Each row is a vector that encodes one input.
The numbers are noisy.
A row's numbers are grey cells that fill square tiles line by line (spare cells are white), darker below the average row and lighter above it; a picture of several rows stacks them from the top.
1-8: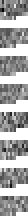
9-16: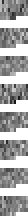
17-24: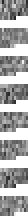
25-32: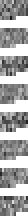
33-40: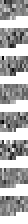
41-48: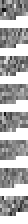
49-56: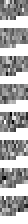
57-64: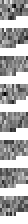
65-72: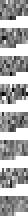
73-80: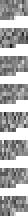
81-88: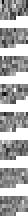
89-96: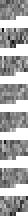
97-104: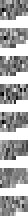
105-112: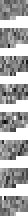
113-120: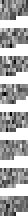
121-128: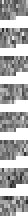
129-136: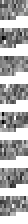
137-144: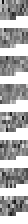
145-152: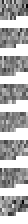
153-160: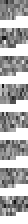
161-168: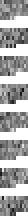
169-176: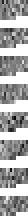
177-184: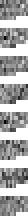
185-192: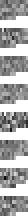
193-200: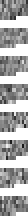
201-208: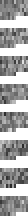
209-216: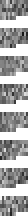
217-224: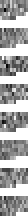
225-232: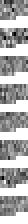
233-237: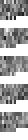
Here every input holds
either a point on a 5-point line, or a point on an 8-point line and a point on a 17-point line, or a node of a 14-node tree.
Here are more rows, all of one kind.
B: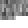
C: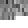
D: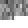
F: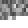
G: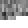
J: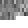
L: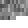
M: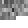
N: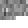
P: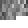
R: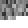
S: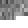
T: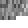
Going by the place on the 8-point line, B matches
G and R.
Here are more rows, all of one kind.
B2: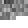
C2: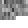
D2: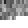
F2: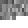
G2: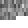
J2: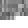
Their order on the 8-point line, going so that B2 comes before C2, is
F2, G2, B2, D2, J2, C2.
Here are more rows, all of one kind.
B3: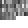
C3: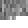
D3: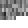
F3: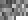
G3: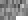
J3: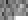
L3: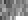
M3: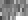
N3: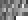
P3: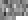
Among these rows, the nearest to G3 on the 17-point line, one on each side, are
N3 and P3.
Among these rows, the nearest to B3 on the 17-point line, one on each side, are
C3 and N3.
